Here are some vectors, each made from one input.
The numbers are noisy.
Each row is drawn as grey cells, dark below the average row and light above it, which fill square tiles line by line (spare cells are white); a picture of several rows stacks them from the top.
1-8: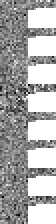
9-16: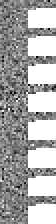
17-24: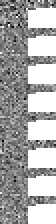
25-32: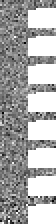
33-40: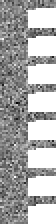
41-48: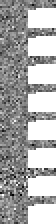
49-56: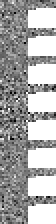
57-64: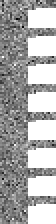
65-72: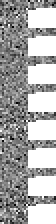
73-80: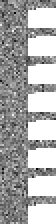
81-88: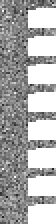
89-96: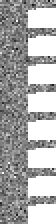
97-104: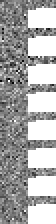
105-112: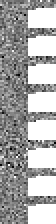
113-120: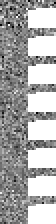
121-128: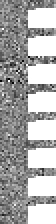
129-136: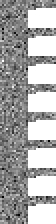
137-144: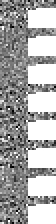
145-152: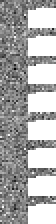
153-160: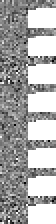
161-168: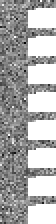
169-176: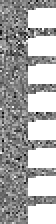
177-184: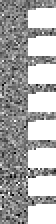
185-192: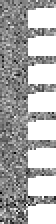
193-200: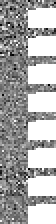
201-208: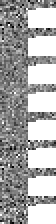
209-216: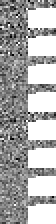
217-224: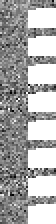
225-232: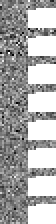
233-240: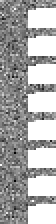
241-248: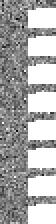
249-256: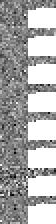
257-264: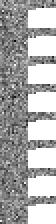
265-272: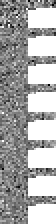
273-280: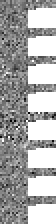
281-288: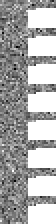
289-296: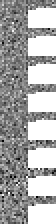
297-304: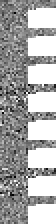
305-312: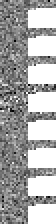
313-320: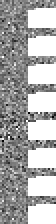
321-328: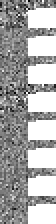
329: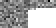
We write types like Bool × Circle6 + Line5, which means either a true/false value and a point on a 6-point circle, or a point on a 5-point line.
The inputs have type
(Bool × Bool × Bool + Unit) × List2(Line14) + Line11.
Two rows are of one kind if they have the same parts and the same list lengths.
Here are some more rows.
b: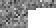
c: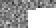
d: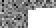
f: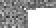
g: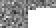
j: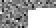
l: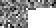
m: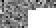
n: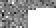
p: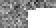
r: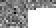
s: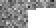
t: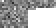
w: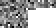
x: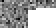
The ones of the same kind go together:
b, p
c, f, s, t
d, j, m
g, n
l, w
r
x

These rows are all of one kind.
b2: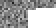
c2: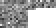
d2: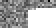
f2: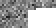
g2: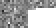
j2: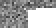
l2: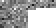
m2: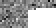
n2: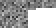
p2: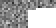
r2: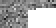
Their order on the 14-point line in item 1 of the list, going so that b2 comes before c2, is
l2, f2, n2, b2, p2, j2, c2, g2, r2, m2, d2.
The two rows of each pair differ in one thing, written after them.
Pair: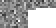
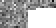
one of the three true/false values
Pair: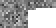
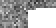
the place on the 14-point line in item 1 of the list
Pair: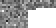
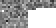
the place on the 14-point line in item 2 of the list
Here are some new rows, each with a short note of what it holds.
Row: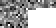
a point on an 11-point line
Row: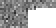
a list of one item
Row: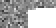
three true/false values, together with a list of one item
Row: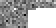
three true/false values, together with a list of two items
